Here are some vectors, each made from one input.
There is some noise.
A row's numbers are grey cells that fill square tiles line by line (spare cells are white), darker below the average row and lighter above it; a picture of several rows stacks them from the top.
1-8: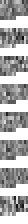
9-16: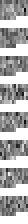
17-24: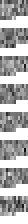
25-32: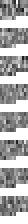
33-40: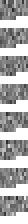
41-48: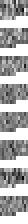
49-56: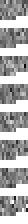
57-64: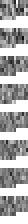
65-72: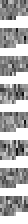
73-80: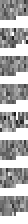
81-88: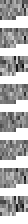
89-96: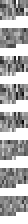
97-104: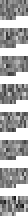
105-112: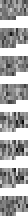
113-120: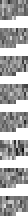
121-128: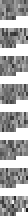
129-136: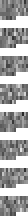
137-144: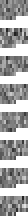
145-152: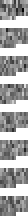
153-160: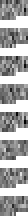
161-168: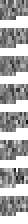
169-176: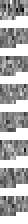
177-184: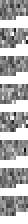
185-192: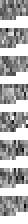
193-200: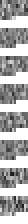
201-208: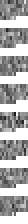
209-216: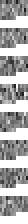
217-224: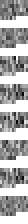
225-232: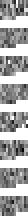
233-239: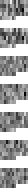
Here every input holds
either a point on a 4-point line, or a list of up to two points on a 6-point line.
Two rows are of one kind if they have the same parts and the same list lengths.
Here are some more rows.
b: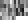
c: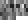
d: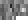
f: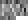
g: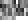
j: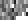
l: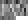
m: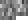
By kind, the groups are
b, g
c, d, m
f, l
j

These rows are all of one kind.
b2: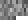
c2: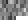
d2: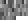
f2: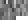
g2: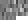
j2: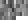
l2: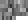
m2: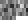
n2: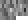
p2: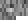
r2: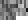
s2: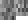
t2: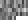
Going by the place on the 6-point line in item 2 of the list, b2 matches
m2 and n2.
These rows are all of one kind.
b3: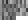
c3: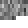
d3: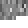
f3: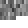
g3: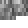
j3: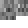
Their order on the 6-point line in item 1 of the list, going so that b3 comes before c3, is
b3, j3, c3, d3, g3, f3.
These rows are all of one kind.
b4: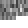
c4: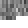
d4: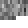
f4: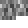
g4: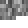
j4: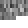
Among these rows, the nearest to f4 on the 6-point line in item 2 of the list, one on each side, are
c4 and g4.
